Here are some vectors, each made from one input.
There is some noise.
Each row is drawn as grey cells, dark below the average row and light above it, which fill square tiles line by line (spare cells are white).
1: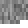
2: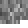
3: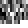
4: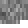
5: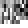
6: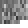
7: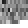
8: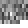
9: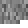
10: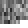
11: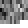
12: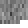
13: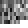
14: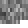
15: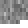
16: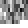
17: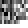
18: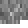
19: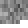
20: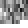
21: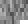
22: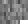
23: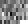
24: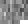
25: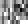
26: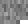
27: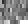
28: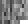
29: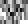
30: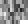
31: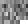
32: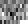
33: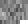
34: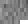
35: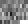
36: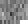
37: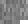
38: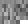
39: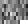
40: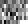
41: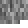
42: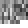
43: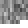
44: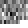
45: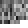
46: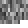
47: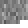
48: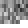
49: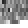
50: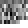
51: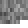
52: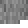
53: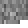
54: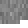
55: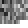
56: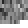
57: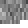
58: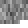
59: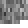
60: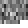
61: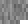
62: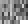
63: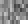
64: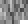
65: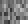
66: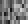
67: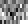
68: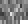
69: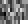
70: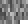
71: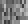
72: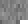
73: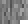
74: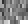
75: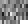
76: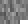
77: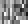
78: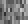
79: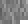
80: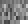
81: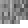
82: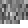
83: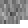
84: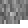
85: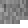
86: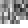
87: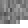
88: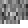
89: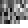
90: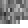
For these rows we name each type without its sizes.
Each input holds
a list of items, each a point on a line and a true/false value.
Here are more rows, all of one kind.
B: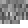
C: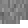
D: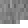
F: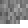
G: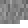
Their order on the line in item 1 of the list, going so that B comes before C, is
B, D, C, G, F.
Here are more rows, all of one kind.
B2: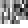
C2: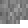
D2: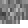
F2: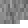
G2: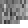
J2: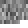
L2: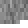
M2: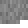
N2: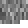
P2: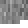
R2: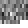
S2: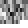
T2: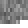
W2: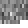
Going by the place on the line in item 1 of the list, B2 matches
N2, R2 and S2.
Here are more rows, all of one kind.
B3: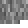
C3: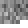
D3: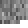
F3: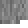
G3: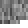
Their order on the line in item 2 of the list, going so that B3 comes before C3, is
F3, B3, C3, G3, D3.
